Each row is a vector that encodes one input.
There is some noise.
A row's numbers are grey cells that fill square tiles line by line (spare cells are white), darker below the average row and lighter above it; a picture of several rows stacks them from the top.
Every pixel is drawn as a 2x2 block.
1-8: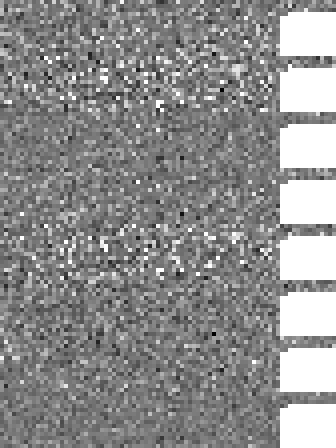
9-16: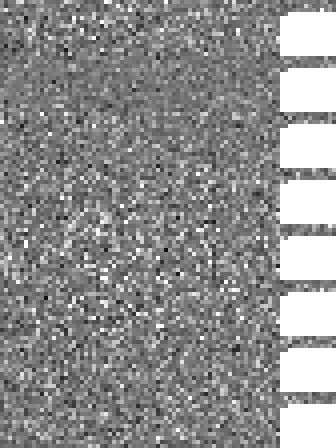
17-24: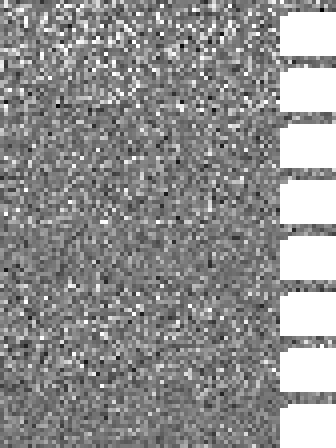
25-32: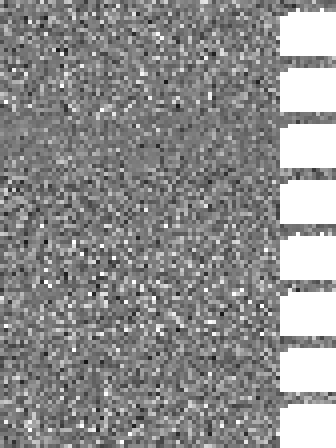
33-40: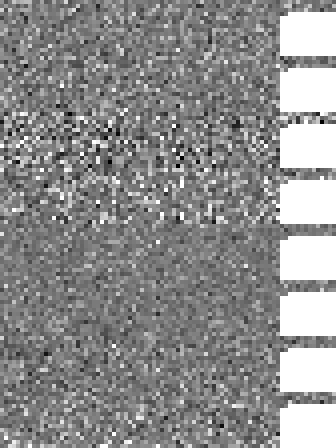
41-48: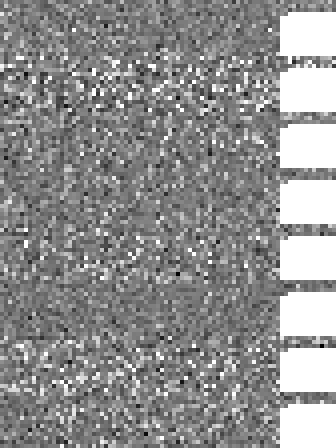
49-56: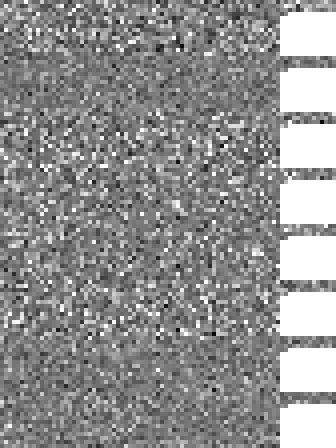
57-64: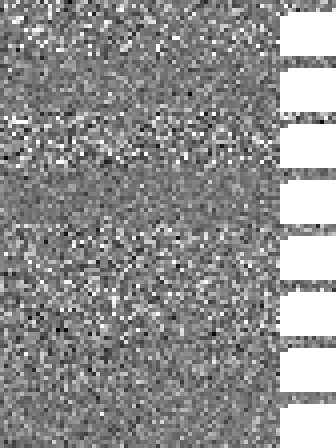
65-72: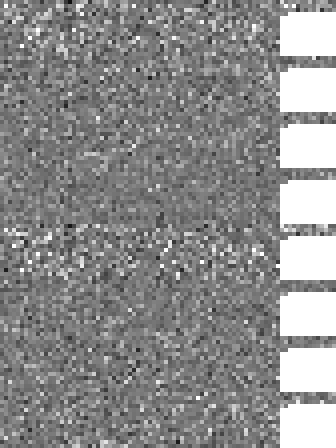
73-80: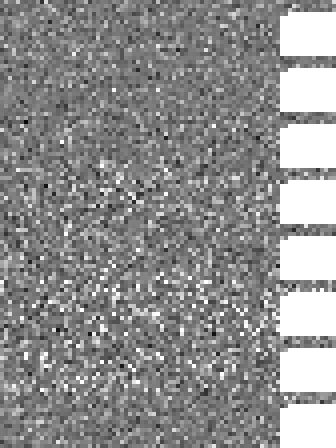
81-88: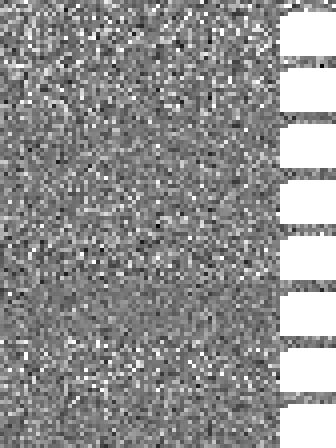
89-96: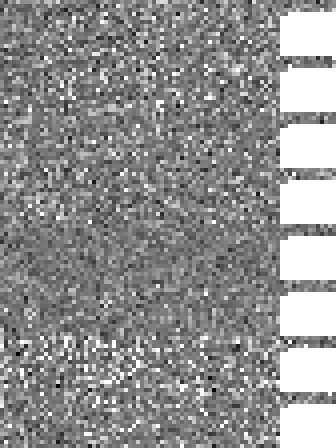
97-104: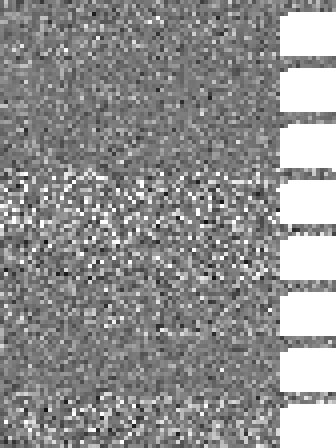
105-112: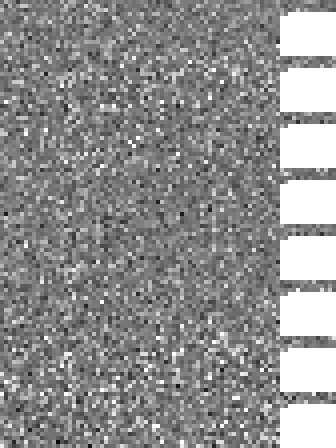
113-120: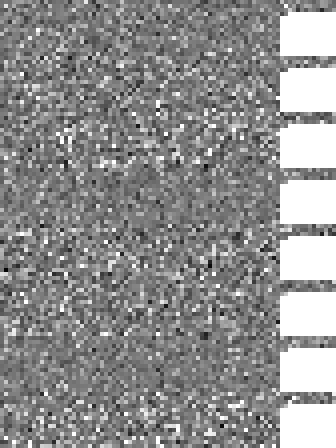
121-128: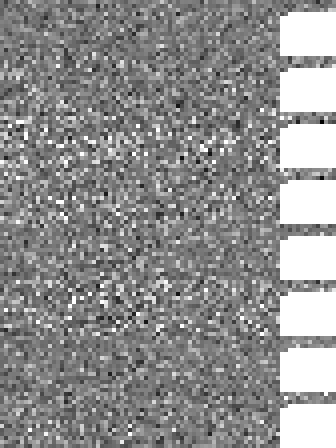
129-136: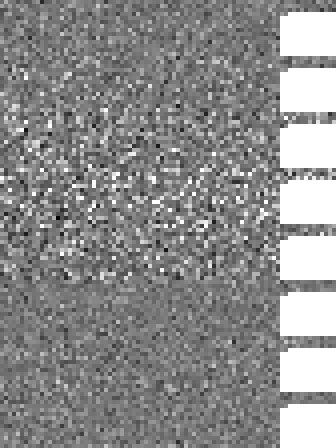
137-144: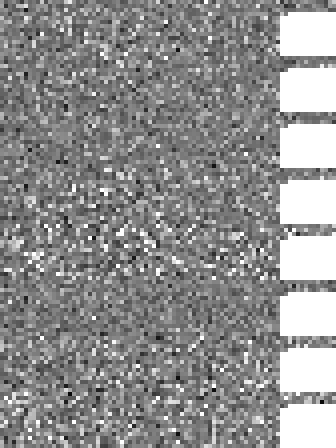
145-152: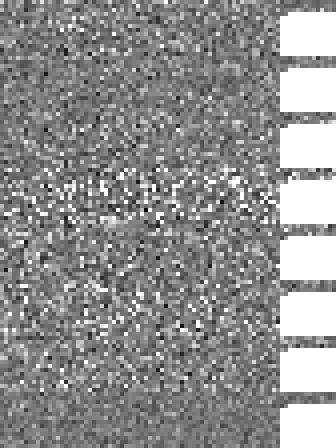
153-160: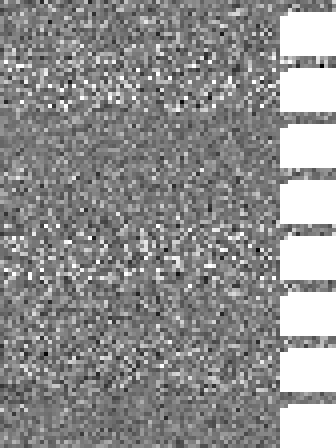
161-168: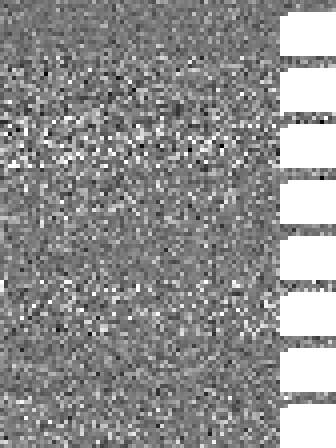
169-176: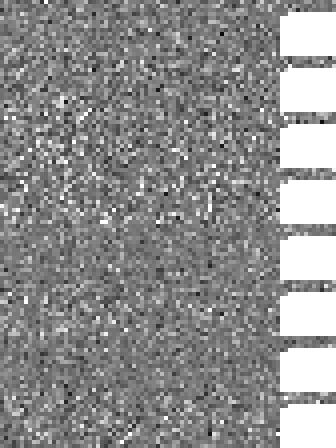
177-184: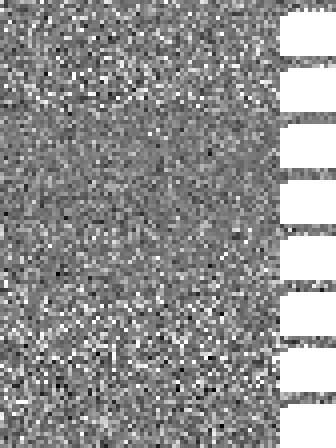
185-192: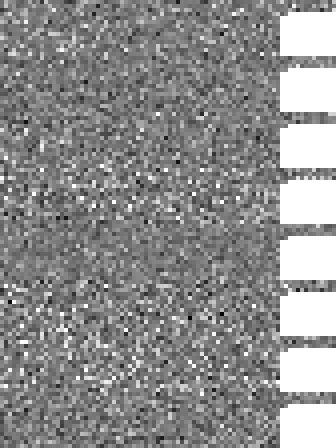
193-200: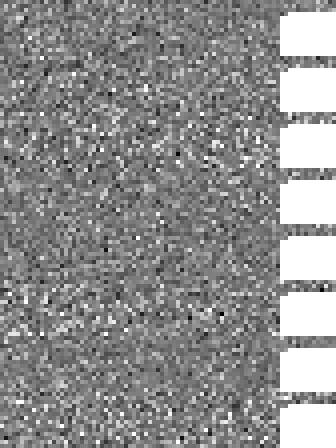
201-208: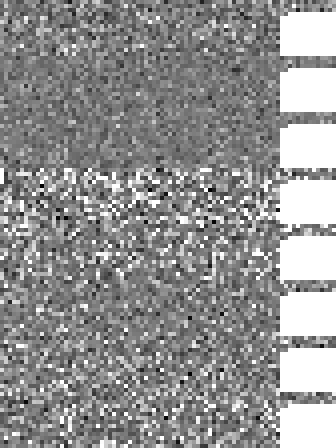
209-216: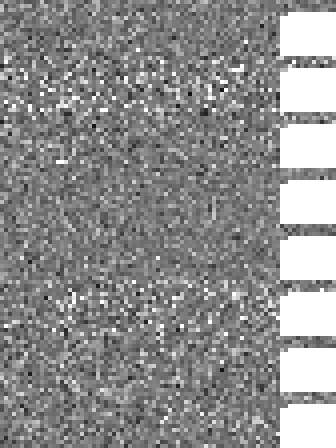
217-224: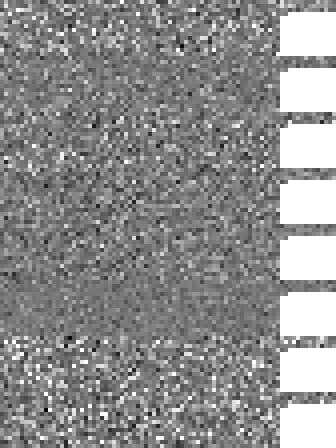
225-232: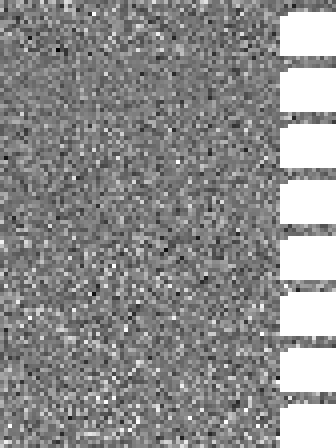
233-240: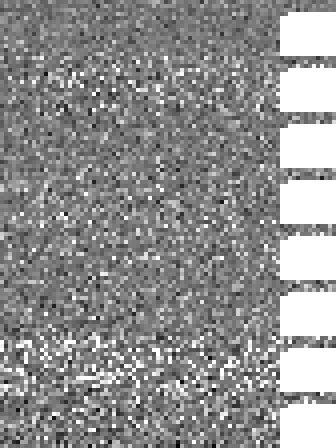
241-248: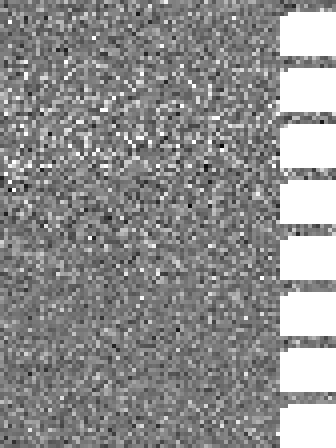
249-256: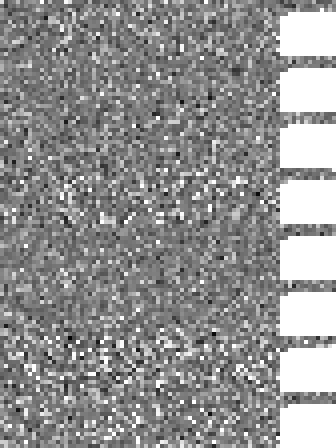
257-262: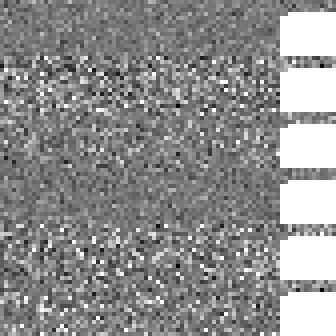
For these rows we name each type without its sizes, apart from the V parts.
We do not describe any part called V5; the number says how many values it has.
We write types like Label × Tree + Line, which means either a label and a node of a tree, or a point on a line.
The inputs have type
(Bool × Circle + V5) × Circle + Unit.
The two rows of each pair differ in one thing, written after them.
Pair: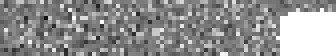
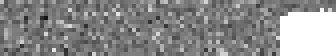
the place on the circle
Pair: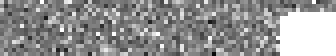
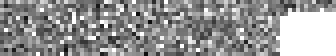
the place on the circle
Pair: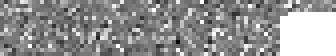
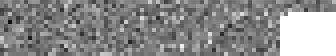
the place on the circle
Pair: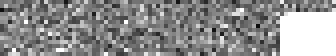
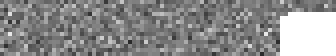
the place on the circle
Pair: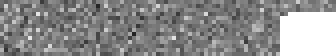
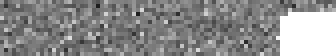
the value of V5
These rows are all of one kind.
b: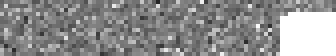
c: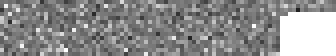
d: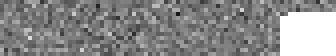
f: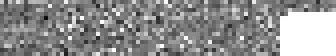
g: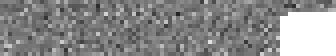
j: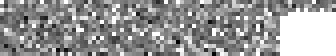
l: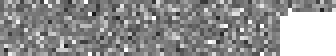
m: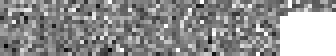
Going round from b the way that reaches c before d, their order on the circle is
b, l, f, c, d, m, g, j.
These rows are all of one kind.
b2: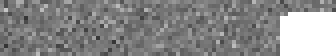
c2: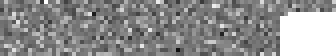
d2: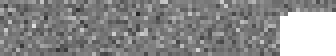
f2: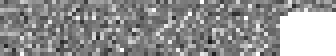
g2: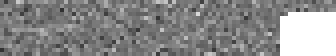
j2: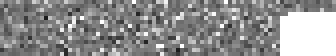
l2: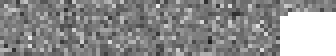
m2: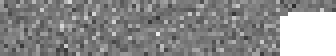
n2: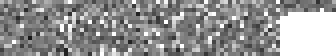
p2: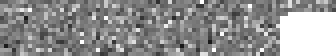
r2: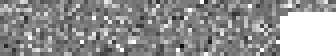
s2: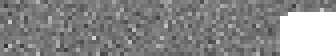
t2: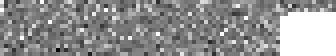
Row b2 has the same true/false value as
g2, p2 and r2.
